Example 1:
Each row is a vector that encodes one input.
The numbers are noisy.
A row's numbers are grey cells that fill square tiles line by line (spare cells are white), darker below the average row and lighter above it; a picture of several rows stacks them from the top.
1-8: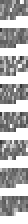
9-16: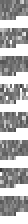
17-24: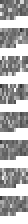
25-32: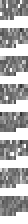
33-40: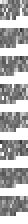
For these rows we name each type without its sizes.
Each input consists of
a point on a circle.
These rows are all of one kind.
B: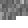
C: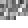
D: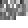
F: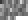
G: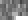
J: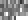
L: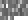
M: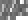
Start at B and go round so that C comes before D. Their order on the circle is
B, J, C, G, L, D, F, M.
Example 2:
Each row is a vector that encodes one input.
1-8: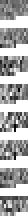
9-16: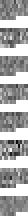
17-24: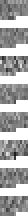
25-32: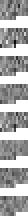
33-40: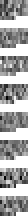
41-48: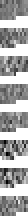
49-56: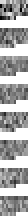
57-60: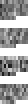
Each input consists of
a point on a 4-point line and a point on a 5-point line.
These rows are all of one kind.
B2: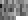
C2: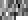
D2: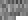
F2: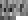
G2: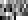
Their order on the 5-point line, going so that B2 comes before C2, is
G2, D2, F2, B2, C2.
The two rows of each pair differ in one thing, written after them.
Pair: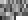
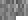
the place on the 5-point line
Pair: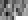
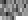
the place on the 4-point line
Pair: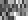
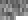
the place on the 4-point line
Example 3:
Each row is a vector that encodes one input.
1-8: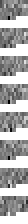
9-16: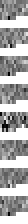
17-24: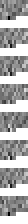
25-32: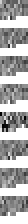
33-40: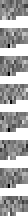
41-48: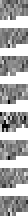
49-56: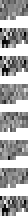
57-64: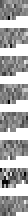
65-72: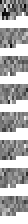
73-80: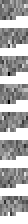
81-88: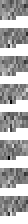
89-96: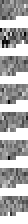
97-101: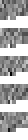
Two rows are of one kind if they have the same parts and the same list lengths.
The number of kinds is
2.
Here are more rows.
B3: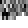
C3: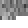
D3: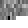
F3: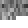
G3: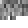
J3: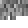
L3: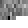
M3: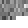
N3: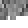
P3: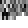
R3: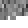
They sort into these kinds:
B3, P3
C3, D3, F3, G3, J3, L3, M3, N3, R3

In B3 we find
a fixed value.
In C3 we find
three true/false values.
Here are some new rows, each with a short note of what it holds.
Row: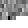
three true/false values
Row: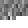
three true/false values
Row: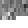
three true/false values
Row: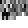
a fixed value
